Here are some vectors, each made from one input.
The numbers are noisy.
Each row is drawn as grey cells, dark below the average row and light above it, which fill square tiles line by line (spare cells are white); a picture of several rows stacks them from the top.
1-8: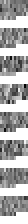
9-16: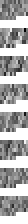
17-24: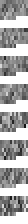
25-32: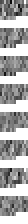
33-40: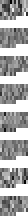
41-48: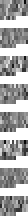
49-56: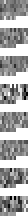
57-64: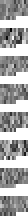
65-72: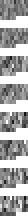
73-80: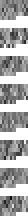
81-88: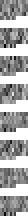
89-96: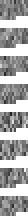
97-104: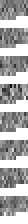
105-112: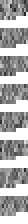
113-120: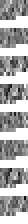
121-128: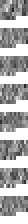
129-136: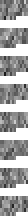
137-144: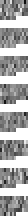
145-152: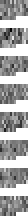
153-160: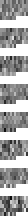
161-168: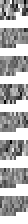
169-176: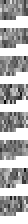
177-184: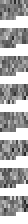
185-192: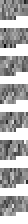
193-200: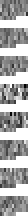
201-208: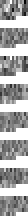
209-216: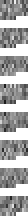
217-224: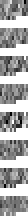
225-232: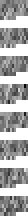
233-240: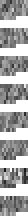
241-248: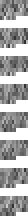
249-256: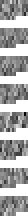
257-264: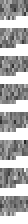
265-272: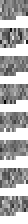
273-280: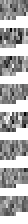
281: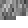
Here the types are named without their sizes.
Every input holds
three true/false values, together with a list of points on a line.
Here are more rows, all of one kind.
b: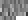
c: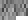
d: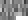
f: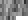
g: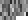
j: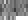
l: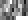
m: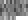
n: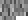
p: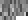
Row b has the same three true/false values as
d, g, n and p.
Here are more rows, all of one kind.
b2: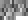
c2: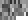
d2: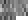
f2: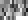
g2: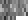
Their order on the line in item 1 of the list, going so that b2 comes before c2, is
b2, f2, d2, g2, c2.
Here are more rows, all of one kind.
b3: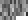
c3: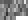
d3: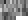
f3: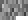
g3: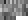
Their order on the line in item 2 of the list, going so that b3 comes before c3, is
b3, f3, d3, g3, c3.
